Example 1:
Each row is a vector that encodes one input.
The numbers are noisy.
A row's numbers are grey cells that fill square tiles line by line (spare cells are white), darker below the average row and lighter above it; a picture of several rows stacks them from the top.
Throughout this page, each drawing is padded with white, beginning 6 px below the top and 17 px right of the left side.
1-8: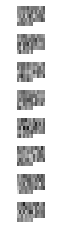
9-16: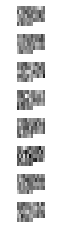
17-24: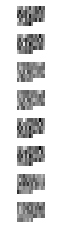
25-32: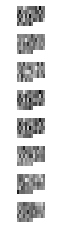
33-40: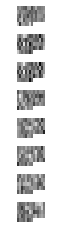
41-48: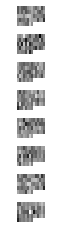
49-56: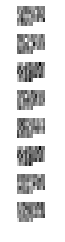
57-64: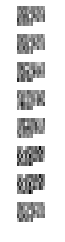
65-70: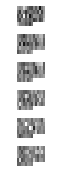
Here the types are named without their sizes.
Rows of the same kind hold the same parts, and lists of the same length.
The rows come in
2 kinds.
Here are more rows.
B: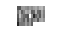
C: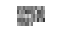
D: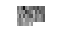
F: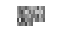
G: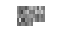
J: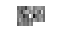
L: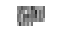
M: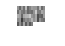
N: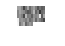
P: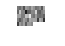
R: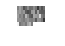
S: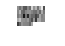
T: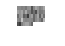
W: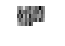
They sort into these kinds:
B, C, D, F, G, J, L, M, N, P, R, S, T
W

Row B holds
a point on each of two lines and four true/false values.
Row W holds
a point on each of two lines.
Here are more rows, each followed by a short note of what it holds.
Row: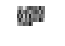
a point on each of two lines
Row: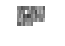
a point on each of two lines and four true/false values
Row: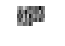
a point on each of two lines
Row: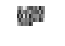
a point on each of two lines
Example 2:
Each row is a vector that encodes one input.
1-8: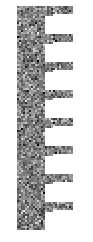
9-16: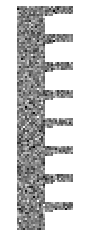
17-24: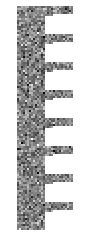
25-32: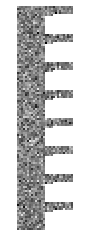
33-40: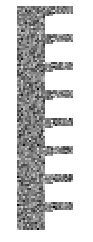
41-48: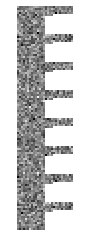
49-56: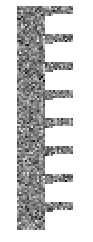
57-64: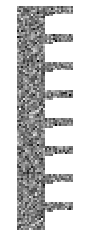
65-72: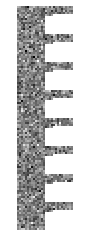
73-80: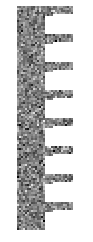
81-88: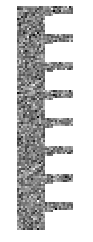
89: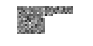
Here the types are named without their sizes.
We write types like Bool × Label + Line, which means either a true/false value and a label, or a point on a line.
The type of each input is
Circle × Line.
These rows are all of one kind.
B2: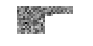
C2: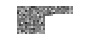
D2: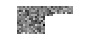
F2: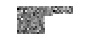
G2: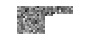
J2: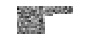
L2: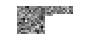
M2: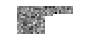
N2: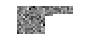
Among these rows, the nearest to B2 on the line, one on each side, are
G2 and L2.
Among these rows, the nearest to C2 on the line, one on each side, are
D2 and N2.
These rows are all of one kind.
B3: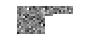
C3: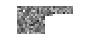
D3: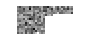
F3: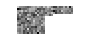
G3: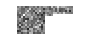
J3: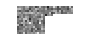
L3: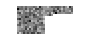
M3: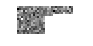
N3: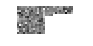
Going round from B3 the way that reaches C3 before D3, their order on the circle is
B3, C3, L3, F3, M3, D3, J3, N3, G3.
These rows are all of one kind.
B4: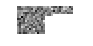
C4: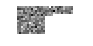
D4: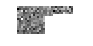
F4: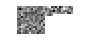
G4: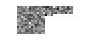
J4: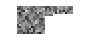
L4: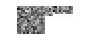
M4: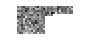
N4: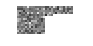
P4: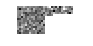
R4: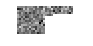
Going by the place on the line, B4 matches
C4, F4 and P4.
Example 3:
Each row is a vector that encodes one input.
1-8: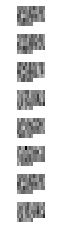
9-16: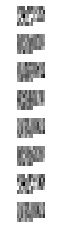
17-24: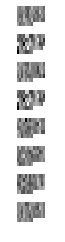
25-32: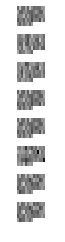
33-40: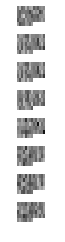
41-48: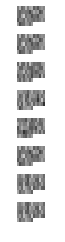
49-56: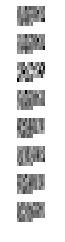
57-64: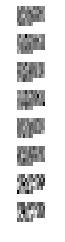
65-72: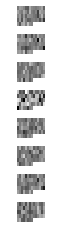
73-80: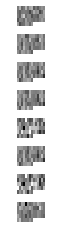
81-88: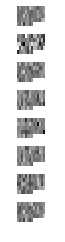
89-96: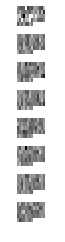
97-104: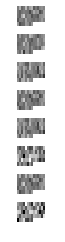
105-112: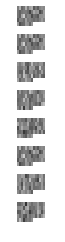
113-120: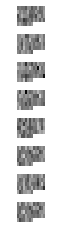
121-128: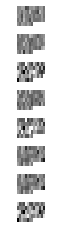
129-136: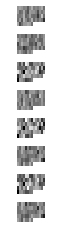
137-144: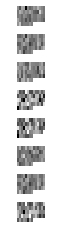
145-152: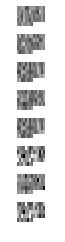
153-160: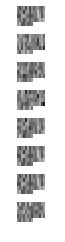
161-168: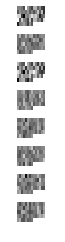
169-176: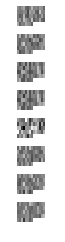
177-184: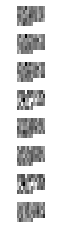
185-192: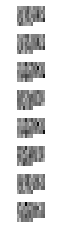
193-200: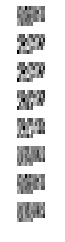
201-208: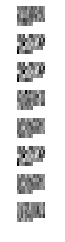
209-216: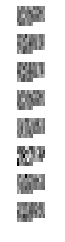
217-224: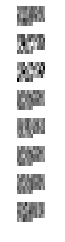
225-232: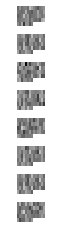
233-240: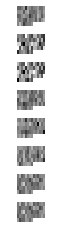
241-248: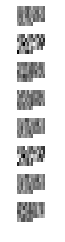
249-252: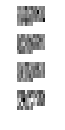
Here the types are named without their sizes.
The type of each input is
Bool × Bool × Bool × Bool + Line.
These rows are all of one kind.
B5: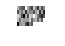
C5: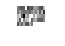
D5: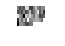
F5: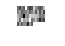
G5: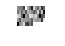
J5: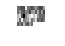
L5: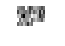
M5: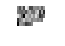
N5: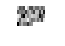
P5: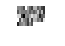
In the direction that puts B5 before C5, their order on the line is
D5, M5, N5, B5, G5, P5, L5, J5, C5, F5.
